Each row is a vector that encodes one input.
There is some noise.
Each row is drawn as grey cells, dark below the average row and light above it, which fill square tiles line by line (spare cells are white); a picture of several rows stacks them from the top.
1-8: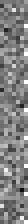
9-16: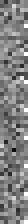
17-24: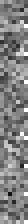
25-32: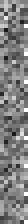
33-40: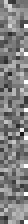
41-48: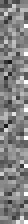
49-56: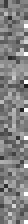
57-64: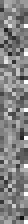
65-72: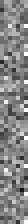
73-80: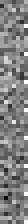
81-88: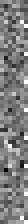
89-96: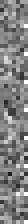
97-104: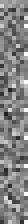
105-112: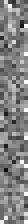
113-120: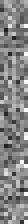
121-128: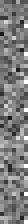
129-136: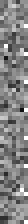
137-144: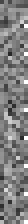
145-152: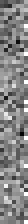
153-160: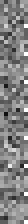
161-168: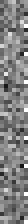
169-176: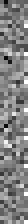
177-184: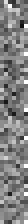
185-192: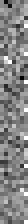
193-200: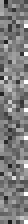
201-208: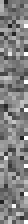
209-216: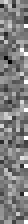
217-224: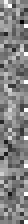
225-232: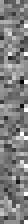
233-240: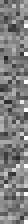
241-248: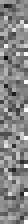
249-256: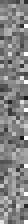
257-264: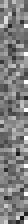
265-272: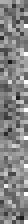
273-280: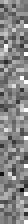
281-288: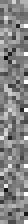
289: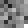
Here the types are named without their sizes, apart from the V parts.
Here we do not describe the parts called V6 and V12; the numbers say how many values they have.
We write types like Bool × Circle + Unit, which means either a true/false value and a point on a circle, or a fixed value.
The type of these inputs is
List(Line) × V6 × V12.
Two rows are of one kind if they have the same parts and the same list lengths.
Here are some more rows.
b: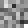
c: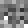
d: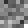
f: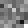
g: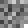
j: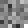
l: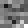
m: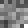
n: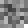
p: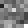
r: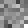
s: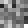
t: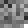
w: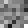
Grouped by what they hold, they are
b, d, f, p, s
c, j, n, t, w
g, l, m, r

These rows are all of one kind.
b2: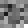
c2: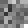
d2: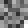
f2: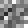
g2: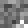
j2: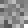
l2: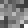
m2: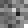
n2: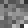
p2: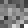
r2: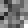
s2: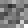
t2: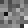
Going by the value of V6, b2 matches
g2 and s2.
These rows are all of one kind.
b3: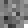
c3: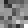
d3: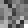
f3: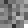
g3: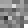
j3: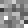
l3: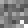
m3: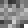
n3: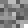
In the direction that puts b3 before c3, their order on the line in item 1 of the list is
j3, g3, l3, n3, b3, d3, c3, m3, f3.
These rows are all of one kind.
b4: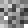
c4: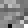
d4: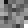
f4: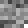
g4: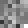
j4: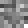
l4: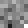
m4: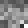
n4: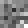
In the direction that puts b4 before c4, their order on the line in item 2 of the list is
f4, b4, c4, m4, n4, l4, j4, g4, d4.
